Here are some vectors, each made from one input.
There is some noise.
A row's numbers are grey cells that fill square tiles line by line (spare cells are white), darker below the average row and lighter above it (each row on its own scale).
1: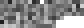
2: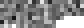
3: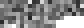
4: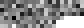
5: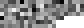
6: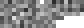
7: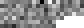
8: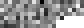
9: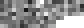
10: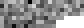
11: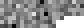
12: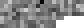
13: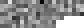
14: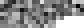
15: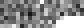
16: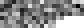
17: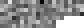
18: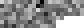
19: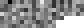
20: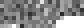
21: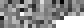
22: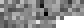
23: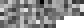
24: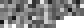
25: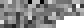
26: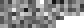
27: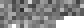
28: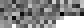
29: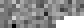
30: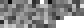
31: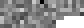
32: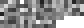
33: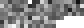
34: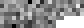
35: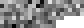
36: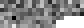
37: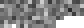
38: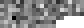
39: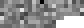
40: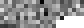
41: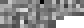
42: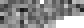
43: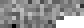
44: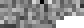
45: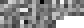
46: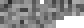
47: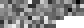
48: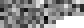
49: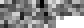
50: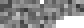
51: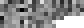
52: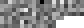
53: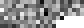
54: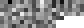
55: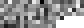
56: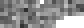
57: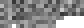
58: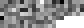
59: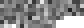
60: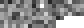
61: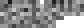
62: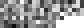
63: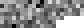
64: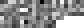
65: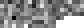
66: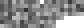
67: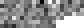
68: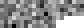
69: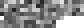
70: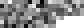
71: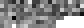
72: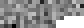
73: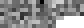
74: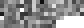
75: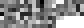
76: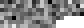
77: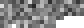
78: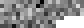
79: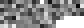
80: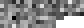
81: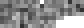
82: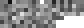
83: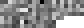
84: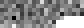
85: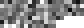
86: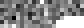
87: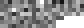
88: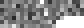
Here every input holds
a true/false value, together with either one of 4 labels, or a point on a 9-point line.
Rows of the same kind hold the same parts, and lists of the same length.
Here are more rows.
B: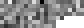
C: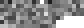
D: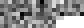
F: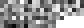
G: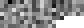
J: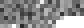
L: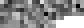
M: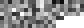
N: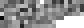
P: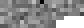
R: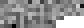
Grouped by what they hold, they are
B, D, F, P, R
C, G, J, L, M, N

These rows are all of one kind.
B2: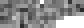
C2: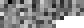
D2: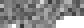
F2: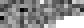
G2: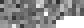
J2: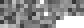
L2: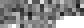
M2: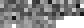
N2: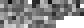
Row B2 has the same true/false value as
C2 and F2.
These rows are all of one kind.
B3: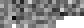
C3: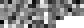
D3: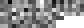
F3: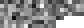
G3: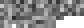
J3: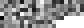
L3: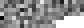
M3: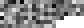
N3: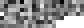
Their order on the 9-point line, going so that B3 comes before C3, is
L3, J3, G3, B3, C3, F3, N3, D3, M3.
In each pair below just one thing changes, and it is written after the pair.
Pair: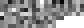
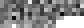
the true/false value
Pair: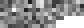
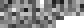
the place on the 9-point line
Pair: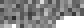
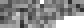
the true/false value
